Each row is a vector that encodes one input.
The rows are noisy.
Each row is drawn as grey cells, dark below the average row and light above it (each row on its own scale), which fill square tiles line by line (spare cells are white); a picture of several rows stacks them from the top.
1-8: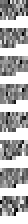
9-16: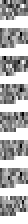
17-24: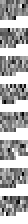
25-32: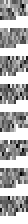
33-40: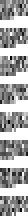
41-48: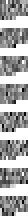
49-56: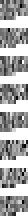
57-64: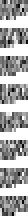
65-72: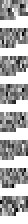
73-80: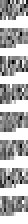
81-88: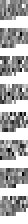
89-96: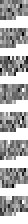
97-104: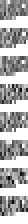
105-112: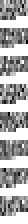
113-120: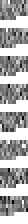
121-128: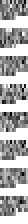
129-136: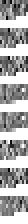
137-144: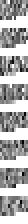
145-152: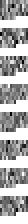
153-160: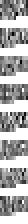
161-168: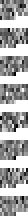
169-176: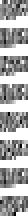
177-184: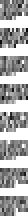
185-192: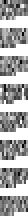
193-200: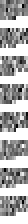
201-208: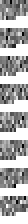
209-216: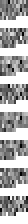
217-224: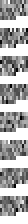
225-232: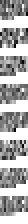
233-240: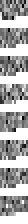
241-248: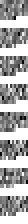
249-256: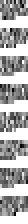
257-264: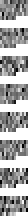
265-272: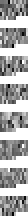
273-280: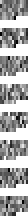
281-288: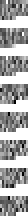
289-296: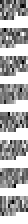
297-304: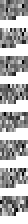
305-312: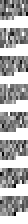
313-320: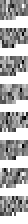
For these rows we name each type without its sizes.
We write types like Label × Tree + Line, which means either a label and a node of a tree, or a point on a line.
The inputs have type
List(Circle).
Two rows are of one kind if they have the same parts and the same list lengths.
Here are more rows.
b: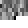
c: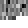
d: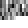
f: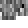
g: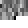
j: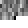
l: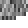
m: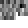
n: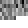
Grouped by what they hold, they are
b, c, g, j
d, l
f, m
n

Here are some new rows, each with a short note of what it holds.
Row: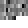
a list of one item
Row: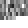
a list of two items
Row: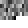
a list of one item
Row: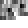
a list of two items
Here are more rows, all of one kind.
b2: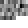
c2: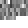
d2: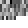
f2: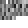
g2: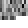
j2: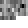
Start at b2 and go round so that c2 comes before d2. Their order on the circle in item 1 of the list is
b2, f2, c2, d2, g2, j2.
